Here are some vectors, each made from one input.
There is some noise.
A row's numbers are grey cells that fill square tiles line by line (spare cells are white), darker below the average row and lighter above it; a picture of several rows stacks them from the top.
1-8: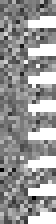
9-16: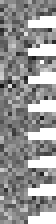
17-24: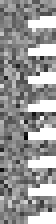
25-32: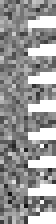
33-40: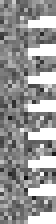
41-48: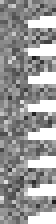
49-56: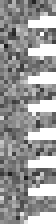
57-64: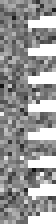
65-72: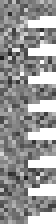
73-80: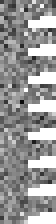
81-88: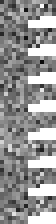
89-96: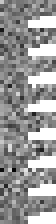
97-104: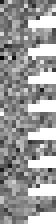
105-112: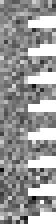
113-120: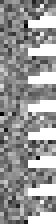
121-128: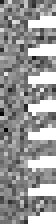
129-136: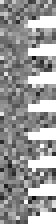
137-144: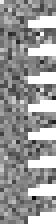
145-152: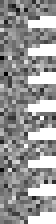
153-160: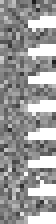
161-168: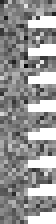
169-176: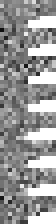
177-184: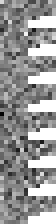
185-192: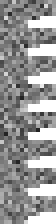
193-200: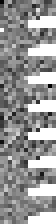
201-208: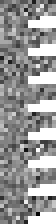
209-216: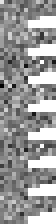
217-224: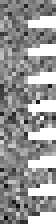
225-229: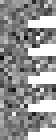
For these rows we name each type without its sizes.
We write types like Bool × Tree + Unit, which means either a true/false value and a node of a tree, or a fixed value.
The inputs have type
(Bool × Bool × Bool + Line) × Label.
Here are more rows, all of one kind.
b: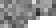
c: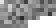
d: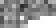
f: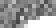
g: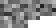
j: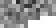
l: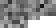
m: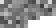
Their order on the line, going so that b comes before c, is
j, g, l, f, b, d, m, c.
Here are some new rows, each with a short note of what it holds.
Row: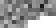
a label and a point on a line
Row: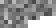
a label and a point on a line
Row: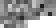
a label and a point on a line
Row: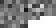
a label and three true/false values
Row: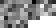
a label and three true/false values
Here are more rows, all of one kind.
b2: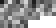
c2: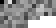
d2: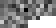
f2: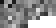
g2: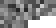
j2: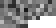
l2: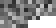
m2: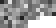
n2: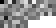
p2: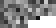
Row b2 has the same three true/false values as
c2, m2 and n2.
